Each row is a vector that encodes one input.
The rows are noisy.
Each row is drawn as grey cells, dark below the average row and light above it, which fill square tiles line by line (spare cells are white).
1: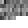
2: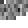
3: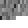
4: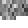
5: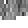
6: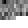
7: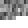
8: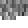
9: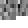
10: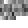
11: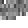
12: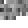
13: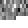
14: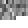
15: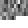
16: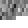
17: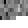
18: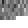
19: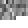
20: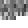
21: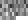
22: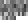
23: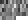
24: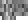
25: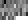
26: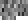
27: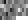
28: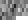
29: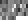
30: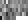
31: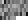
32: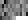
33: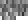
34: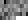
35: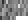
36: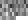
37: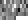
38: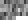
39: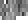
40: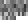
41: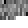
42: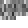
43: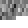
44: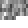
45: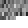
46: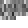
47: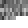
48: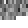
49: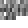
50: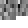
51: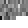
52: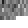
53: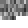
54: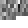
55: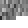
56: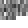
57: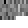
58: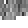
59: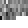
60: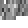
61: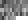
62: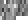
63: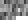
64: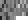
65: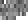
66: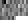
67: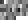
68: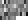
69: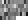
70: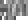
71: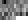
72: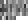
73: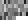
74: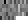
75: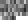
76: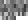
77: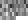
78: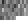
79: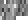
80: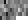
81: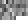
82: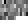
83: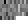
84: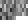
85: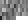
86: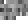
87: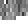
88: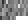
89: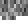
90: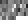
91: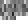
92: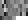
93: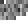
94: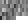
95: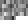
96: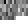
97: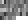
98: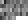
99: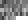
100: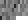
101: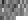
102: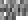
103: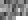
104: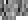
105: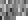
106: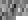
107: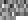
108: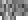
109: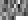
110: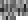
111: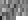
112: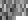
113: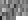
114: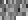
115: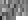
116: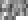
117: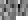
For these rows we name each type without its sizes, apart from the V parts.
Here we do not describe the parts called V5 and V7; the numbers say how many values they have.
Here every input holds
a true/false value and a value of V5, together with either a point on a line, or a value of V7.
